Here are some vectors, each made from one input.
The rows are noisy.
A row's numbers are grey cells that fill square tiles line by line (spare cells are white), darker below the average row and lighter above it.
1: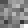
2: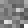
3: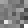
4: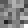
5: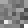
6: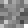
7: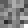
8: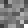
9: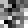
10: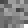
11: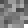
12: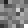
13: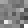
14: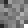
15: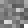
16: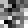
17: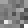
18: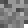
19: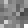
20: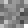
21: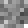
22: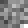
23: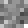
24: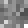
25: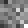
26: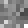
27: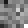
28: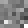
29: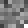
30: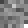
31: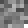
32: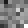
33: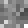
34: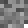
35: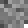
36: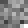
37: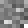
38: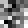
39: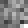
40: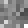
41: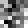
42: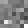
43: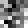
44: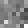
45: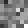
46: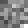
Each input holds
a list of up to two points on a 5-point line.
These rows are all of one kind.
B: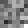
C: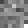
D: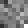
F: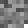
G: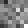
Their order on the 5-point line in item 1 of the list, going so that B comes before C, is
B, C, F, D, G.
